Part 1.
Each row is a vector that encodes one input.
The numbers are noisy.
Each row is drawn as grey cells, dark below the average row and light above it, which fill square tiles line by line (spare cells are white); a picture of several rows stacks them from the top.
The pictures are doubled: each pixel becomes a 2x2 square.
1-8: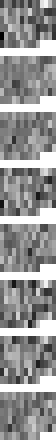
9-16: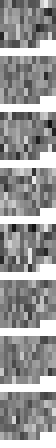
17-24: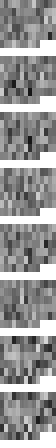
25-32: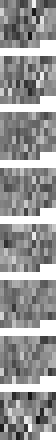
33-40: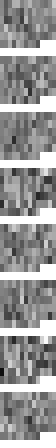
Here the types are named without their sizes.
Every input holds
either a point on a line, or three true/false values.
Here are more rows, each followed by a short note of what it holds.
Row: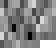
three true/false values
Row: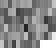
three true/false values
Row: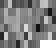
a point on a line
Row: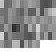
three true/false values
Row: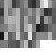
a point on a line
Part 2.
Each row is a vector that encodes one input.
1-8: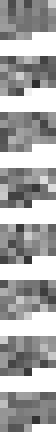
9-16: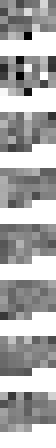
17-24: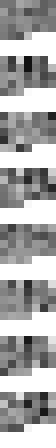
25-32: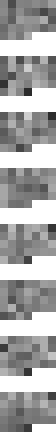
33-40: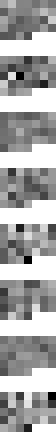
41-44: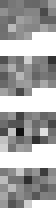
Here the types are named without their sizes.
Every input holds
either a fixed value, or a label and a true/false value.
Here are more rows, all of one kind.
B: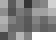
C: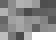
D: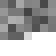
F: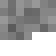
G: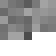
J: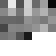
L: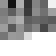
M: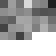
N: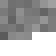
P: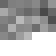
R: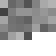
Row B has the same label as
G and J.
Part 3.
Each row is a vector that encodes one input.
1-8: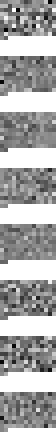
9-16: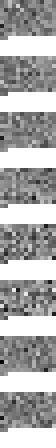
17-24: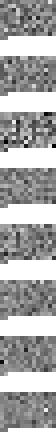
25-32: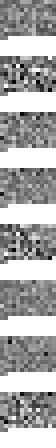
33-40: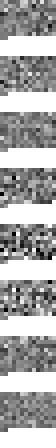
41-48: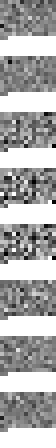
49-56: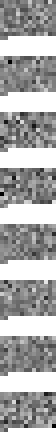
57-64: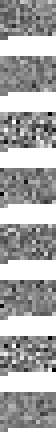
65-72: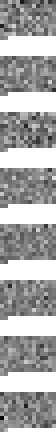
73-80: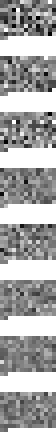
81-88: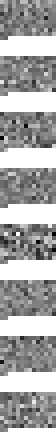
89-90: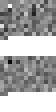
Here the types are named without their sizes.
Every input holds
a label, together with either a fixed value, or a node of a tree.
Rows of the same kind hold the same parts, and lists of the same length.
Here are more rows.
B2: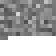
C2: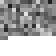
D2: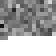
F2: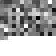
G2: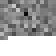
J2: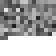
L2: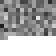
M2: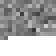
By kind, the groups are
B2, C2, F2, G2, J2, M2
D2, L2

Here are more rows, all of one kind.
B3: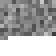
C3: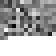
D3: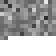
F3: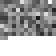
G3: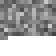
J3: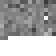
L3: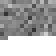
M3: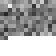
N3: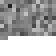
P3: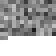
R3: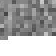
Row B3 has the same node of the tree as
L3, M3 and R3.
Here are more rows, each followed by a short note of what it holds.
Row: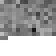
a label and a node of a tree
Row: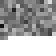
a label
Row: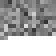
a label and a node of a tree
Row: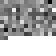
a label and a node of a tree
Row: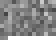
a label and a node of a tree
